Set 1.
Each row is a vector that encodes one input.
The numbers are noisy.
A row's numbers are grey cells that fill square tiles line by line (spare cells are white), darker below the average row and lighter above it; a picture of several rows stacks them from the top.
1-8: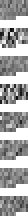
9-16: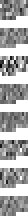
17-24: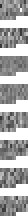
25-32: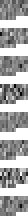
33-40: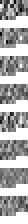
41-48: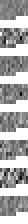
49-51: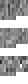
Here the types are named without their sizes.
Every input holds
a point on a line.
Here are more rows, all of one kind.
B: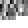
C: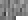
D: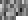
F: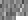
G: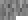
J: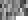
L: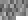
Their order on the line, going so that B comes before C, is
F, L, J, D, B, G, C.
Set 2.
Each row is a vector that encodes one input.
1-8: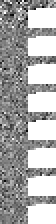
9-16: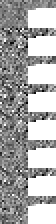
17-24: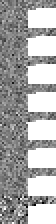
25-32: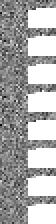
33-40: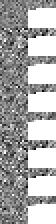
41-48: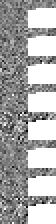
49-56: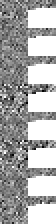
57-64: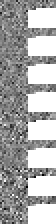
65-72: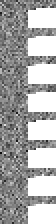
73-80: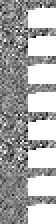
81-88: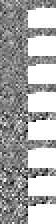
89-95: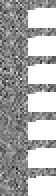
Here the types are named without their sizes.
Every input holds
a point on a line.
